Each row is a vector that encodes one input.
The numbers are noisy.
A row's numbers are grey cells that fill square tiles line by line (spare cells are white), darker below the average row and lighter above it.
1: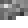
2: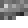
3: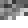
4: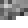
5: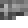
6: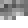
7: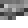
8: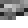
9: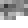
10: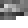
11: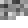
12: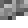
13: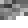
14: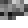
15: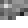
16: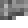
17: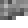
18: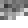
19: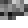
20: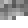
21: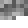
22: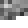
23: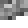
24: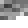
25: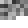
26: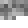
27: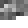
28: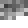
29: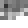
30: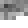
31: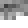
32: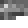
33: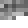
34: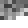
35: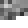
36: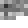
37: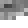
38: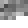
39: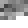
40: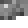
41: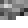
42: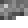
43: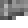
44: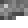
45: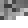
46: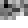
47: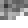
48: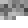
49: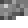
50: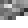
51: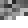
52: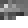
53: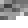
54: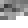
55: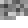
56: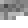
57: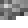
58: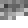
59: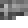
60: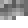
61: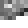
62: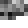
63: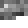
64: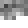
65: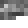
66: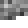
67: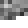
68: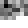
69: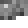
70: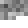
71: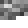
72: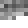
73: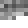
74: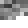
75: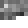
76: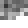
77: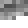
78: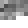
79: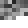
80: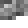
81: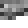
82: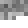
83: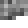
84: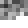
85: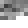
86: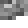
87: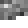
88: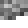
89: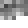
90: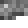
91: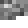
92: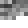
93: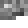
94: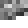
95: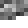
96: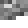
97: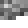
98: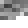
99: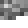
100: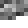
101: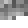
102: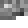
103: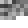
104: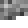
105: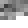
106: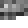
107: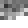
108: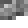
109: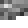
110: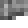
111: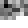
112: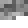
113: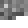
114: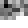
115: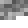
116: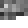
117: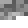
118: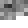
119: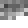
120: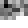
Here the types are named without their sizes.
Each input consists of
a true/false value, together with a list of points on a line.
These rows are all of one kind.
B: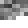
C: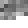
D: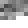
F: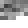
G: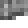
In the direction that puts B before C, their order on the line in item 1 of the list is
B, G, F, D, C.
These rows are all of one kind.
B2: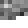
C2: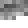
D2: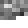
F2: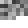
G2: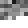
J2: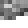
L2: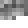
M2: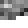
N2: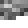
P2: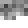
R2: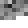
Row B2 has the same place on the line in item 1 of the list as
C2, D2 and J2.
